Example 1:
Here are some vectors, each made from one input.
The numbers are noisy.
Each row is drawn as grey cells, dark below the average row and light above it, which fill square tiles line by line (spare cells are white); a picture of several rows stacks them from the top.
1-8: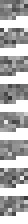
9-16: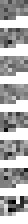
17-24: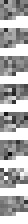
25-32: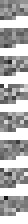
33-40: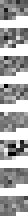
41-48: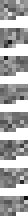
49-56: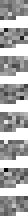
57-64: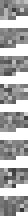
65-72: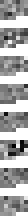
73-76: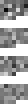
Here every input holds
either a point on an 8-point circle and a true/false value, or a fixed value.
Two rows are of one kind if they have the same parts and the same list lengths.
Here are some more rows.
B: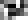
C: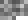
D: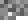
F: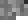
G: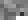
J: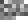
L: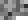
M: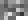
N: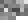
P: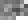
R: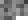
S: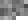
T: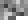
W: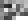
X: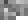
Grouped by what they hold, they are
B
C, D, F, G, J, L, M, N, P, R, S, T, W, X

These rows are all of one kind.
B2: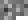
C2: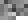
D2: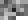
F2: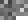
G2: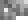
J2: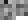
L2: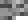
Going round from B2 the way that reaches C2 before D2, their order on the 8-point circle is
B2, F2, L2, J2, G2, C2, D2.
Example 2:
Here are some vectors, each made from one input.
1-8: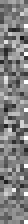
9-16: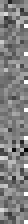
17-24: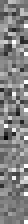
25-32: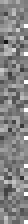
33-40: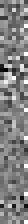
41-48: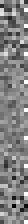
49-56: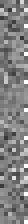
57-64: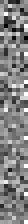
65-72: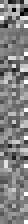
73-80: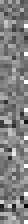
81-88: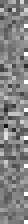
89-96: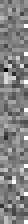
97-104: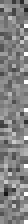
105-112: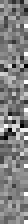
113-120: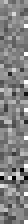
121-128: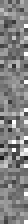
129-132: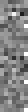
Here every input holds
a point on a 7-point line, together with either a point on a 5-point circle, or a fixed value.
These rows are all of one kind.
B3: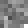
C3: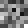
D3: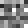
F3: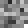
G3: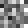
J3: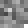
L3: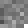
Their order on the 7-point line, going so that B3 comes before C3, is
F3, J3, G3, B3, L3, C3, D3.
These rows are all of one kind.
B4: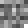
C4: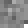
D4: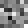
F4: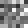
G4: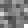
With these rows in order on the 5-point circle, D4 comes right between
B4 and G4.
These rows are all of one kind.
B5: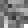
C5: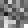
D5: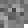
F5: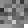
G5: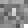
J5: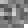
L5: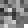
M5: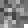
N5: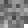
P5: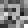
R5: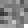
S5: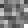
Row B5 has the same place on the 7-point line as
C5, D5 and L5.
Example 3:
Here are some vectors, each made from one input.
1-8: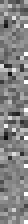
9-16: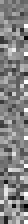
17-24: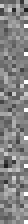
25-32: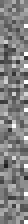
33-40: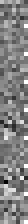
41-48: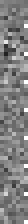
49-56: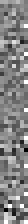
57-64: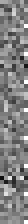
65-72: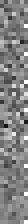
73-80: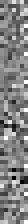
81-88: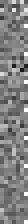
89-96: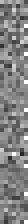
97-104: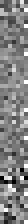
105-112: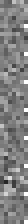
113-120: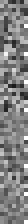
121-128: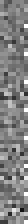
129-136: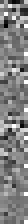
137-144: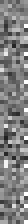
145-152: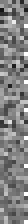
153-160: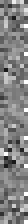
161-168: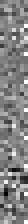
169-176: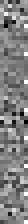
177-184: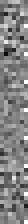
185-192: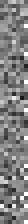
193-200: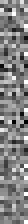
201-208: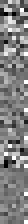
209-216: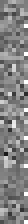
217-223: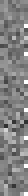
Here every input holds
a point on a 14-point line, together with either a point on a 5-point circle, or a fixed value.
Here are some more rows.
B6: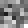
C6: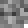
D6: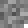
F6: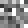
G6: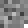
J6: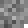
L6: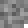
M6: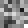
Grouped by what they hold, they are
B6, F6, G6, M6
C6, D6, J6, L6

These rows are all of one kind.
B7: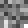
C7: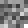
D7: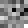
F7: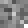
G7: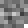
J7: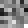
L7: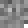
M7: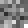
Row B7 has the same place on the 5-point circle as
D7 and G7.
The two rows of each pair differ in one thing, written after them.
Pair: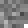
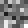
the place on the 14-point line
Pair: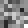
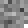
the place on the 14-point line
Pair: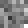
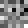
the place on the 14-point line
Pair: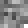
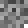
the place on the 14-point line
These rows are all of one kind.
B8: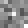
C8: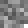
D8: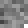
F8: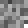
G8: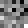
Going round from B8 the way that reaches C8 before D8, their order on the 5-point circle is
B8, G8, C8, F8, D8.
